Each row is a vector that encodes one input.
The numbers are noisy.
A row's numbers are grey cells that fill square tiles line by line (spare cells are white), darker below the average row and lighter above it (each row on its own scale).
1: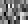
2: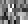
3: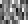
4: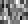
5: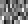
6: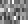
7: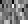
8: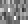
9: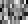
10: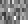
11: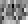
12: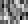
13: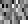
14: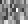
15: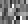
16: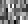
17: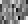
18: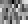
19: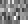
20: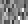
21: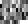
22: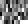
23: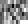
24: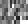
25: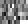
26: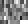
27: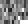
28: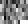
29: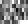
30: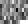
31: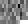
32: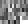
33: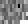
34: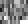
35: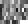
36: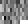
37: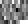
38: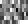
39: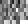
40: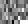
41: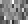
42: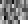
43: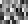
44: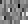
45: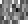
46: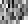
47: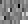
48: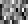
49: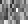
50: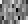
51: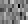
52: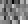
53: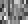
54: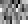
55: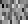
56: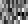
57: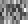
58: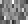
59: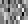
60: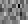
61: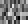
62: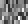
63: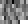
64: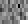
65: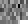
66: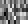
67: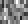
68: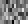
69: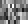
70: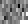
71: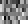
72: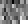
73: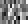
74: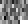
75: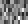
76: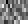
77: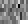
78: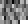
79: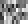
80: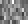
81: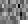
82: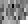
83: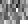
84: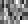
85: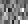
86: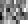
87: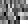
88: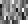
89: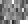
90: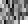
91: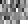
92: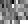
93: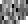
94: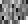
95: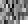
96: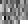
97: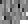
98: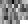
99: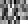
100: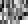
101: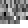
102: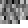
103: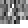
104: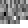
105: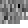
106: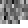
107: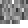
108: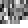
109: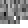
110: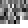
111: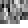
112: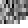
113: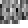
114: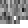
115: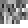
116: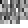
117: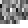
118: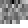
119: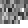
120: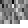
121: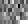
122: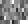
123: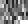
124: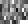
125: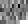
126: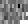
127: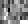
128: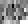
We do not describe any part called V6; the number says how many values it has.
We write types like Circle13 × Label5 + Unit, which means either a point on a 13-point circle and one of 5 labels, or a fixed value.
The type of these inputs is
(Line8 + Tree9) × V6.
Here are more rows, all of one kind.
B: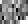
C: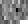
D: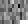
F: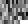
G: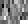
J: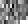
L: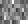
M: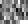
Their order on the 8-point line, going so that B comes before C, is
B, J, C, M, F, G, D, L.
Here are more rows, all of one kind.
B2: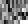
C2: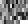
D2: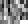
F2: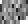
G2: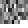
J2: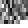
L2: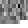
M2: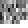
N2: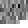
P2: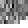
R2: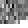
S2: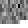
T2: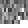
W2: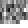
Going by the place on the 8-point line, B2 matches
C2, L2, S2 and W2.
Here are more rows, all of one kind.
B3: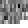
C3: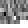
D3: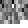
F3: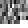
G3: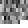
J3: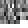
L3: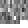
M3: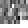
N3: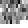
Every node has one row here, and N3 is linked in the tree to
L3.
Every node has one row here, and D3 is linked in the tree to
B3.
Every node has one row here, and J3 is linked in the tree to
B3, C3 and F3.
